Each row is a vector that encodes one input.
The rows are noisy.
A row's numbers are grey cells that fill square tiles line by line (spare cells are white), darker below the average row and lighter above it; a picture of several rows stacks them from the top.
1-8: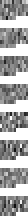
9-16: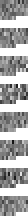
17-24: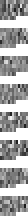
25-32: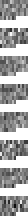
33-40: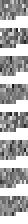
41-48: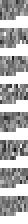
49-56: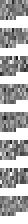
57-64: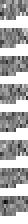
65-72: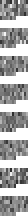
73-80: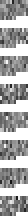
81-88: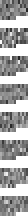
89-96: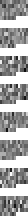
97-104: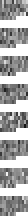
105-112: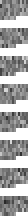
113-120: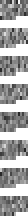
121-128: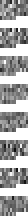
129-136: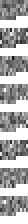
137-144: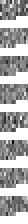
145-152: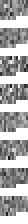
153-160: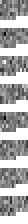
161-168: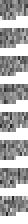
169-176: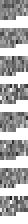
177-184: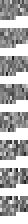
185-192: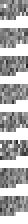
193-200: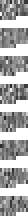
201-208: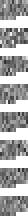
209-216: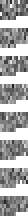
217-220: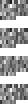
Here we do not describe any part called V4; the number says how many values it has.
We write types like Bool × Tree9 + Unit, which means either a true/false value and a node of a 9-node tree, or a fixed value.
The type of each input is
Line6 + List2(Line5 × V4).
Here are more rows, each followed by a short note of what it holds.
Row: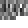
the empty list
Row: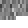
a list of two items
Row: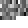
a point on a 6-point line
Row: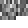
a point on a 6-point line
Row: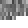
a list of one item
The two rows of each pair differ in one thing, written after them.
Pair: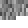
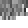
the value of V4 in item 2 of the list
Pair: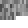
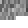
the value of V4 in item 2 of the list
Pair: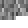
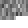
the place on the 5-point line in item 2 of the list
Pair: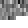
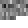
the value of V4 in item 1 of the list
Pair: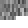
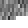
the value of V4 in item 1 of the list
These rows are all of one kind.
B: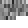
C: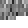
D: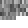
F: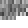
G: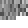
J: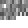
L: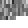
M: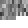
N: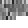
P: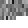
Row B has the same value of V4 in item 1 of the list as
D, F, G and N.
